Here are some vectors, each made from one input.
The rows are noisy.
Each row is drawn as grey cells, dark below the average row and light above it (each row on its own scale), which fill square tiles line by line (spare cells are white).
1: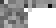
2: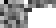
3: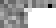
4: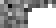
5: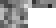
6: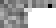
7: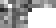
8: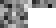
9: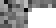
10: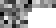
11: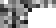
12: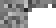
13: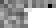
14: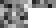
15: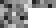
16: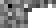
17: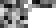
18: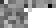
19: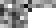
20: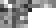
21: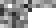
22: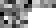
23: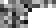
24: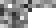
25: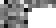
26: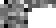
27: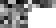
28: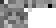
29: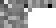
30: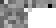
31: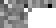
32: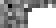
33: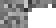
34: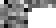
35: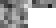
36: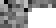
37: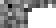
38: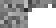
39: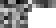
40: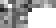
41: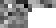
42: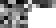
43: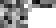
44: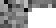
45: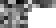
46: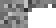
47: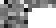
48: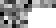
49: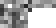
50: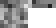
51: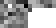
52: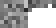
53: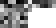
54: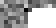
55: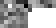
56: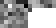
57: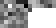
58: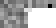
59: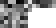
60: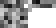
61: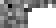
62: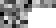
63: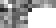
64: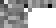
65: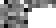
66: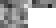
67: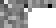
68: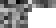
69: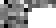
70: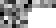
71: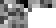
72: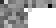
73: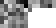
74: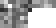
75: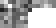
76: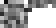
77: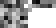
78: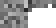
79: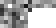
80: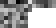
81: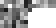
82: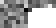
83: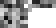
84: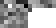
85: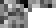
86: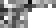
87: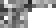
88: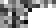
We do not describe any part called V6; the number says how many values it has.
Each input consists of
a true/false value, together with either a point on a 5-point line, or a value of V6.
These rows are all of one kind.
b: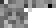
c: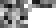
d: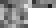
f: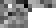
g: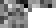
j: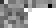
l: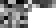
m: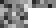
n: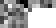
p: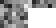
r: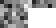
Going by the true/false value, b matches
f, g, j and n.
